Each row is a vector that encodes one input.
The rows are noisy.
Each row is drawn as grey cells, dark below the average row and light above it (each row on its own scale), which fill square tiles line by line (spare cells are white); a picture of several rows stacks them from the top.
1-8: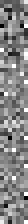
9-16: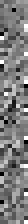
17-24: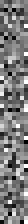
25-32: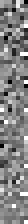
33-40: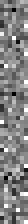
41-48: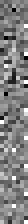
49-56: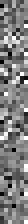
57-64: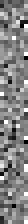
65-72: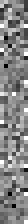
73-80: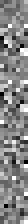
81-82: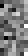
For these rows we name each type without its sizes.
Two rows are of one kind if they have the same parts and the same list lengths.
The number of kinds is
2.
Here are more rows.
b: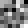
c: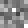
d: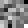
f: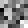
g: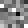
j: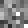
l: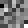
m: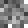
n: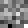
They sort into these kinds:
b, d, f, g, j, l, n
c, m

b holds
a point on a line and three true/false values.
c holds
a point on each of two lines.
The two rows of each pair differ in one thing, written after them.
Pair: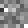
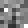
the place on the line
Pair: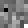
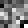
one of the three true/false values
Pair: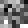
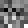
the place on the line
